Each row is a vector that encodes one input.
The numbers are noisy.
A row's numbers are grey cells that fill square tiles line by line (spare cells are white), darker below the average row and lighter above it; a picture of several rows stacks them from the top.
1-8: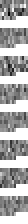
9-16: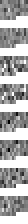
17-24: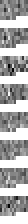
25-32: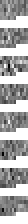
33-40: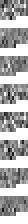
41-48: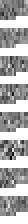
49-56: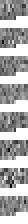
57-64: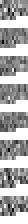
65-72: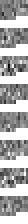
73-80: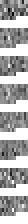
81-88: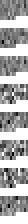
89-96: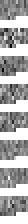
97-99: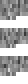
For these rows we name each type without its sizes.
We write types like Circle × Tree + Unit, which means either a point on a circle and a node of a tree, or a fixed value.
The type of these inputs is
Circle + List(Line).
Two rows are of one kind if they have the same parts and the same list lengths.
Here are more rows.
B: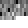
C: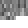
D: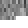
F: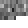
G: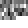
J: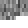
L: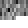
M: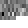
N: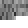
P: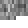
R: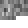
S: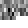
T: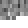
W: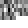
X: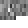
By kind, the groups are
B, L
C, D, J, P, R, T
F, M, N, X
G, S, W

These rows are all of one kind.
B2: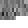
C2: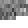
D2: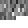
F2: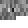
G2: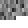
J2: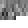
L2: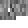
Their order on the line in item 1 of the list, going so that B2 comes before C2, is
G2, L2, D2, F2, J2, B2, C2.
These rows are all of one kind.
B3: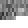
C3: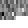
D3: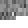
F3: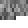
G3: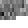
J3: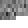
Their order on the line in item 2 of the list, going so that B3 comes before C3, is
J3, D3, F3, B3, C3, G3.
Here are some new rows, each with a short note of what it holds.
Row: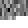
the empty list
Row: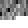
the empty list
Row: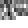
a point on a circle
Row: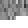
a list of one item
